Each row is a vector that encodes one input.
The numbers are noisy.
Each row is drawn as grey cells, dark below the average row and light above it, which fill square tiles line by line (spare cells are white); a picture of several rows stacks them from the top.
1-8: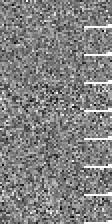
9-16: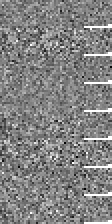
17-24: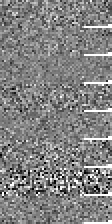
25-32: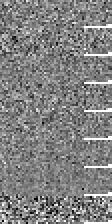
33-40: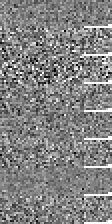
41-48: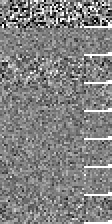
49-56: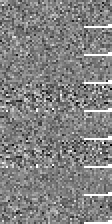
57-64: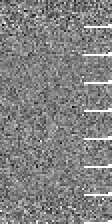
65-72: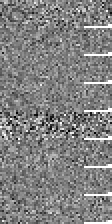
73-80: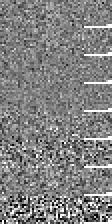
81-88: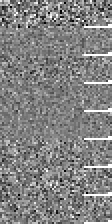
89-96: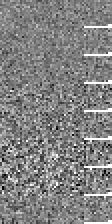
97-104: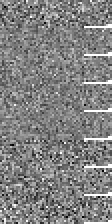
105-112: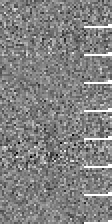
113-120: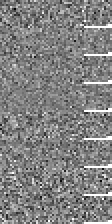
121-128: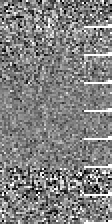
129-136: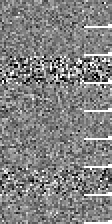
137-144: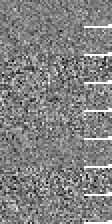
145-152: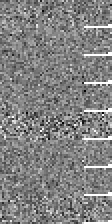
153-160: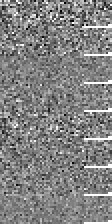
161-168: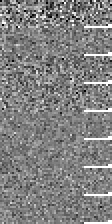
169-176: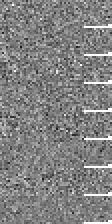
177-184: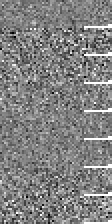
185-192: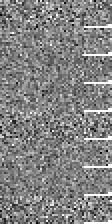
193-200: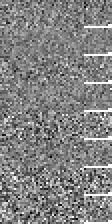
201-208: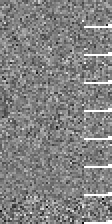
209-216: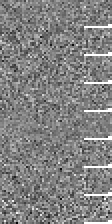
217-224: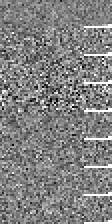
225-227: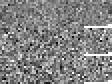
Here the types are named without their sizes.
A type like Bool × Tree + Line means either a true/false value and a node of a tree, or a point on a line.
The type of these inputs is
Circle × Circle × Circle × Circle + Unit.
